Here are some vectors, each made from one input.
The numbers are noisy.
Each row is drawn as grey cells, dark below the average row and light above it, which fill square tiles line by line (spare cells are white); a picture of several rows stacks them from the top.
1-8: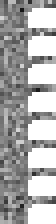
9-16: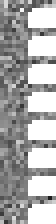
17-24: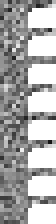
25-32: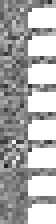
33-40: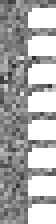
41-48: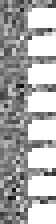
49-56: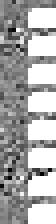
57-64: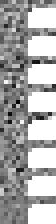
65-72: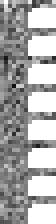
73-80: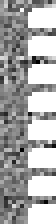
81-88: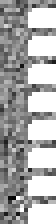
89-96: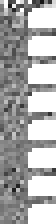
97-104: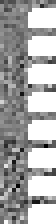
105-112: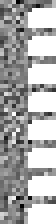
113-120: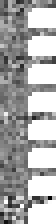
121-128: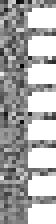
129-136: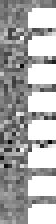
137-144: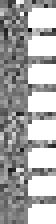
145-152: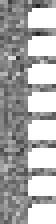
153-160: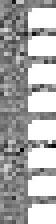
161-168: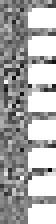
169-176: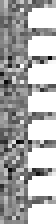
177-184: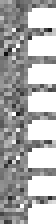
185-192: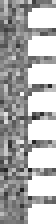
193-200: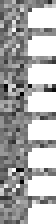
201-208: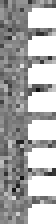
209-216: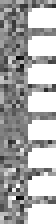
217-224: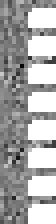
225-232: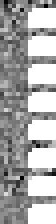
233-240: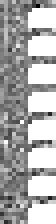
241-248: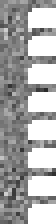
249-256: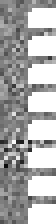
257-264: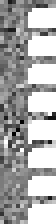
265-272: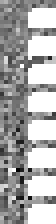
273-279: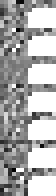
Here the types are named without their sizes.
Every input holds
a true/false value, together with either a point on a circle, or a fixed value.
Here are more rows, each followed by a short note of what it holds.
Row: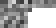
a point on a circle and a true/false value
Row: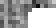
a true/false value
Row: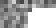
a point on a circle and a true/false value
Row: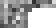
a point on a circle and a true/false value
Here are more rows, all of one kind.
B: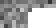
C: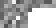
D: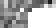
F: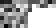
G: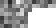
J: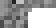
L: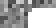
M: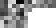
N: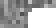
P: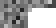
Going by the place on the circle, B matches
C, F, L and M.
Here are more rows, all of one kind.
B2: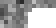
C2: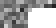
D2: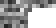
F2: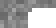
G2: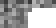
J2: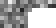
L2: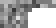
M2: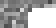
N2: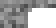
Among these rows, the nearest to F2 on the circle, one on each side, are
B2 and C2.
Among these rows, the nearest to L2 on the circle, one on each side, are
J2 and N2.
